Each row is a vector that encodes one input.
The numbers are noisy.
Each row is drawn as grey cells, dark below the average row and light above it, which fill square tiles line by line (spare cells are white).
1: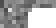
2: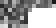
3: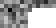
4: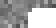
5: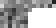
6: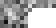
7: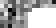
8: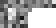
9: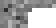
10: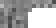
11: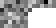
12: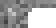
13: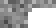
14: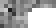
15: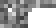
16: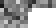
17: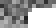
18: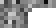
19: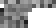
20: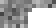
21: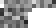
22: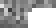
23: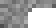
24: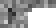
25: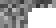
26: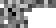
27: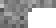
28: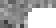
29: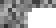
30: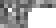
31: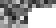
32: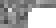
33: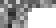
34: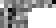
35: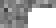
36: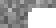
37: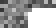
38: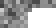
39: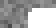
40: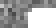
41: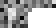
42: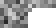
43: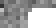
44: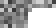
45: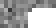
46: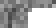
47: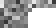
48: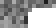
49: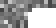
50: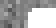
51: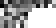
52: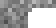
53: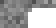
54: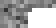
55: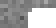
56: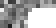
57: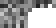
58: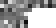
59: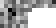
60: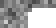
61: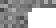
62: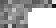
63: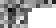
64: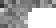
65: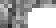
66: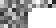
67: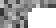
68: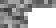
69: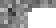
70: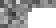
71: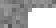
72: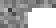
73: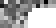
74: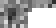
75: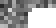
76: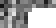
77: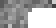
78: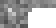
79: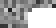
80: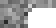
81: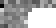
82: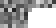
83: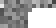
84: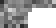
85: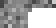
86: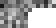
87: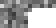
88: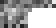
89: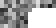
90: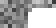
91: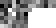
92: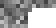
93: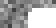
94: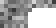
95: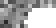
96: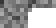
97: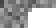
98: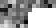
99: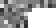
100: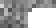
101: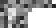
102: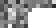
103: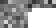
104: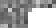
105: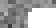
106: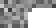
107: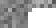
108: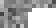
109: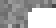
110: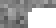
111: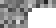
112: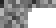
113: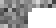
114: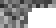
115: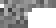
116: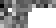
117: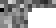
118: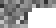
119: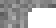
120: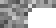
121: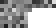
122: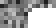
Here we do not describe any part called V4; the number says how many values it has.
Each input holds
either a point on a 5-point line, or a list of up to two items, each a true/false value and a value of V4.
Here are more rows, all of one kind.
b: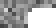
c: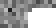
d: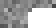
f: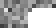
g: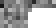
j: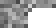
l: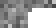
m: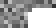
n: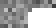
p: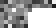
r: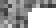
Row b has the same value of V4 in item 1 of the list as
g, m, n and p.
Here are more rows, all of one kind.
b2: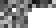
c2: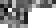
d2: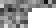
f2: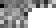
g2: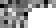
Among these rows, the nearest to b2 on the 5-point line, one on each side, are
f2 and g2.
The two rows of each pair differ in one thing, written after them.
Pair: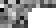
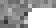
the value of V4 in item 1 of the list
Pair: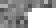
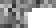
the value of V4 in item 2 of the list
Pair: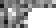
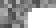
the true/false value in item 1 of the list
